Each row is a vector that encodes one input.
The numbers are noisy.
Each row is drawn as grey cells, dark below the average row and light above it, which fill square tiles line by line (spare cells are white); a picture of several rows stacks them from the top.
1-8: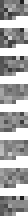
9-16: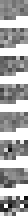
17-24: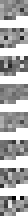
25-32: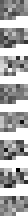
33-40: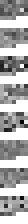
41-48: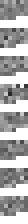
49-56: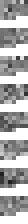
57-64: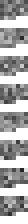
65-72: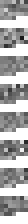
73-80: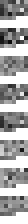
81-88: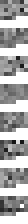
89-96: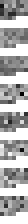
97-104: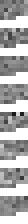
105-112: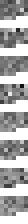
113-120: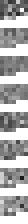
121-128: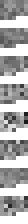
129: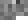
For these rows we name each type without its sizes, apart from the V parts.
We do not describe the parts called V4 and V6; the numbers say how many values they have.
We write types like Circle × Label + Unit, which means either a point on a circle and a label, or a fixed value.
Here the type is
Bool × V6 + (Tree + Unit) × V4.
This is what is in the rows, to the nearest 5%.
About 40% of them hold a true/false value and a value of V6. The rest hold a value of V4, together with either a fixed value, or a node of a tree.
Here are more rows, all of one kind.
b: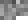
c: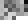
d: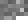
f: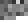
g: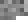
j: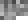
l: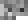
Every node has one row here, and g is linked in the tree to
b and j.
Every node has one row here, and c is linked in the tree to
d.
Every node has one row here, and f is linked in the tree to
j and l.
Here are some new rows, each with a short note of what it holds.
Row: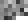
a node of a tree and a value of V4
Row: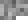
a node of a tree and a value of V4
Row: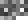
a value of V4
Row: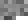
a value of V4
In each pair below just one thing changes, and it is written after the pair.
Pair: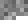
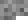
the value of V4
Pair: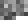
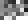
the node of the tree
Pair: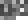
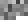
the value of V4
